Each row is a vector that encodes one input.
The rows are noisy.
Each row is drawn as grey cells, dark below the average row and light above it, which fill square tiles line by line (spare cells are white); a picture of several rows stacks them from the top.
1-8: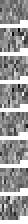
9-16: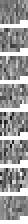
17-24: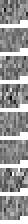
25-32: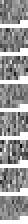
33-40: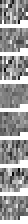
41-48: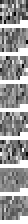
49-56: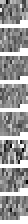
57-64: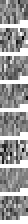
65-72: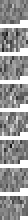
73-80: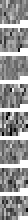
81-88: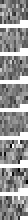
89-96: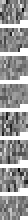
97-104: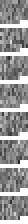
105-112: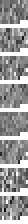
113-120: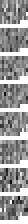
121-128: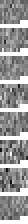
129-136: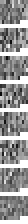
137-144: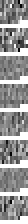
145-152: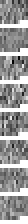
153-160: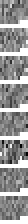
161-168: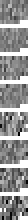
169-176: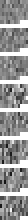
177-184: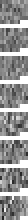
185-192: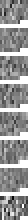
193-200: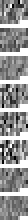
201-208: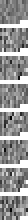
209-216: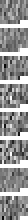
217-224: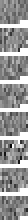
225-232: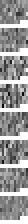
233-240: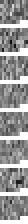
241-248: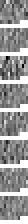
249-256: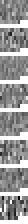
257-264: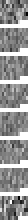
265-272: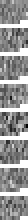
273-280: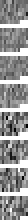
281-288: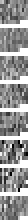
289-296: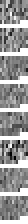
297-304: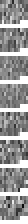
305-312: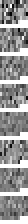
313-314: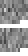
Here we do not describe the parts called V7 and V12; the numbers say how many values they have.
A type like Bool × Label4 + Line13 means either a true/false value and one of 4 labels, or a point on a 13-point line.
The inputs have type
(Label9 × V12 + List2(Line6)) × V7.
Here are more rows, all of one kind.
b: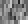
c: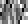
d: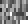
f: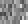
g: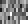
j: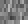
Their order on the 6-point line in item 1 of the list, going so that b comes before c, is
f, b, d, j, c, g.
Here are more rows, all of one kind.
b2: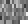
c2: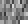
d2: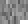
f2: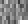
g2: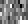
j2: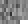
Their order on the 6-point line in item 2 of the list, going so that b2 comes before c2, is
b2, j2, g2, c2, d2, f2.
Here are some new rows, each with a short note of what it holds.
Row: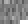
one of 9 labels, a value of V7 and a value of V12
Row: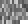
a value of V7, together with a list of two items
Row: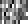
a value of V7, together with a list of one item
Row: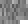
a value of V7, together with the empty list
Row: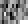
a value of V7, together with a list of one item
